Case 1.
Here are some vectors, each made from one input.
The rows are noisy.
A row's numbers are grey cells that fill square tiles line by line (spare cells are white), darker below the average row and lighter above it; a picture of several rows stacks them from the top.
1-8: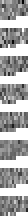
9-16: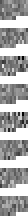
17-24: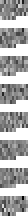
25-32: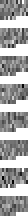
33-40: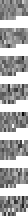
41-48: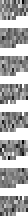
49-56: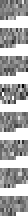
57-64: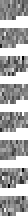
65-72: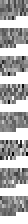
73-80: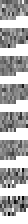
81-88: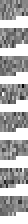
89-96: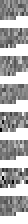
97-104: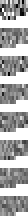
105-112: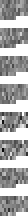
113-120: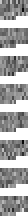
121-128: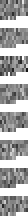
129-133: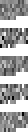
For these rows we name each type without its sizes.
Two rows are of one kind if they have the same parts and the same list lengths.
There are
2 kinds of row.
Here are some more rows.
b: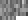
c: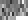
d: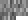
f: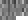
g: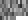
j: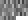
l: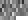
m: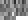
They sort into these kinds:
b, d, g, l
c, f, j, m

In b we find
a point on a circle and a point on a line.
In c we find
a point on each of two lines.
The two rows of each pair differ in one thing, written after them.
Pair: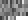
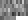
the place on the line
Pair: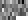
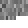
the place on the circle
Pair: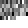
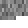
the place on the circle
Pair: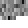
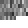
the place on the line
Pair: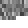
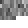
the place on the circle
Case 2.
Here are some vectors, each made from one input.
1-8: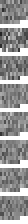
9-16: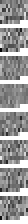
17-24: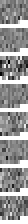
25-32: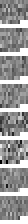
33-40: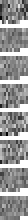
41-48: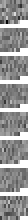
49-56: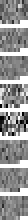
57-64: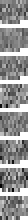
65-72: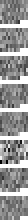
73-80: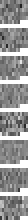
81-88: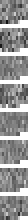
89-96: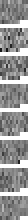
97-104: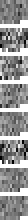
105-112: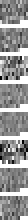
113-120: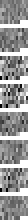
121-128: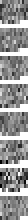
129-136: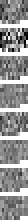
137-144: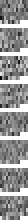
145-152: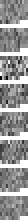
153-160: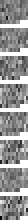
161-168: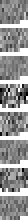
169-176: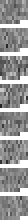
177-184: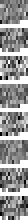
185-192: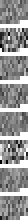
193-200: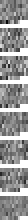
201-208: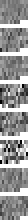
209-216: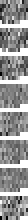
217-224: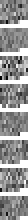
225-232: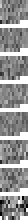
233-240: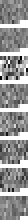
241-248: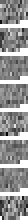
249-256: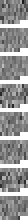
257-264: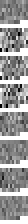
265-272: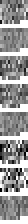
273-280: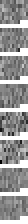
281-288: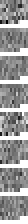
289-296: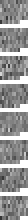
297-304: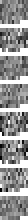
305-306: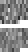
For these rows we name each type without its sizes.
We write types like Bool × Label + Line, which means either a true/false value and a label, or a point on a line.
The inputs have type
Bool × List(Line).
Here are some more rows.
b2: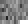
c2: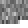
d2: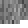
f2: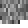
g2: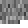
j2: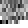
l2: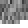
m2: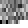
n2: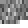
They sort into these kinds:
b2, d2, l2
c2, j2, m2, n2
f2, g2

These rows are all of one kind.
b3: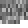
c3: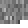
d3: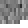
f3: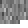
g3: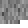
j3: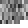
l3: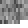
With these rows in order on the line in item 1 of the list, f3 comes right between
c3 and j3.
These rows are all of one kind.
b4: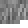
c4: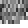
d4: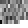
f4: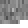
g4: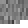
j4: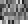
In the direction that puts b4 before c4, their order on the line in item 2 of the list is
f4, d4, b4, c4, g4, j4.
